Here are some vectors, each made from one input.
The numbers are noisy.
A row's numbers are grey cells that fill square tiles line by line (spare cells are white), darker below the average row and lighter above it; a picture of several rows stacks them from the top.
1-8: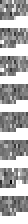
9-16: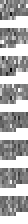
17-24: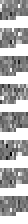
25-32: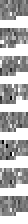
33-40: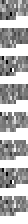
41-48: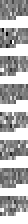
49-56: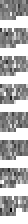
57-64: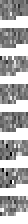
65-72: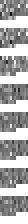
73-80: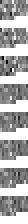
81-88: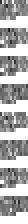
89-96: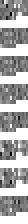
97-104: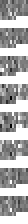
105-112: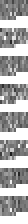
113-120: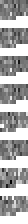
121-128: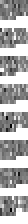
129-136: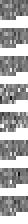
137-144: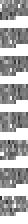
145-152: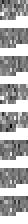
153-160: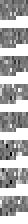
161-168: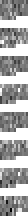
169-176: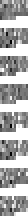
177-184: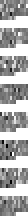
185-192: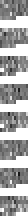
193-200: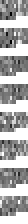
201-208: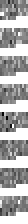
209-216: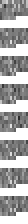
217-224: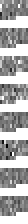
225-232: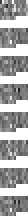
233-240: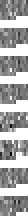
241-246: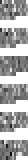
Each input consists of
either a point on a 5-point line, or a point on an 11-point line, or three true/false values.
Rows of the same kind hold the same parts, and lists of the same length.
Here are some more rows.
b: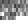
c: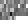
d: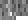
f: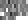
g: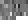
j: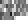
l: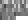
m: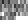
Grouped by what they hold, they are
b, f, m
c, j, l
d, g

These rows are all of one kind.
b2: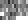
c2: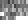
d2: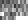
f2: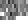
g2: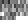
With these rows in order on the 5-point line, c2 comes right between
b2 and d2.
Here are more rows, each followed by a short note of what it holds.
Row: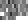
a point on a 5-point line
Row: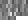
three true/false values
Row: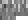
a point on an 11-point line
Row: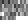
a point on a 5-point line
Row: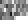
a point on an 11-point line
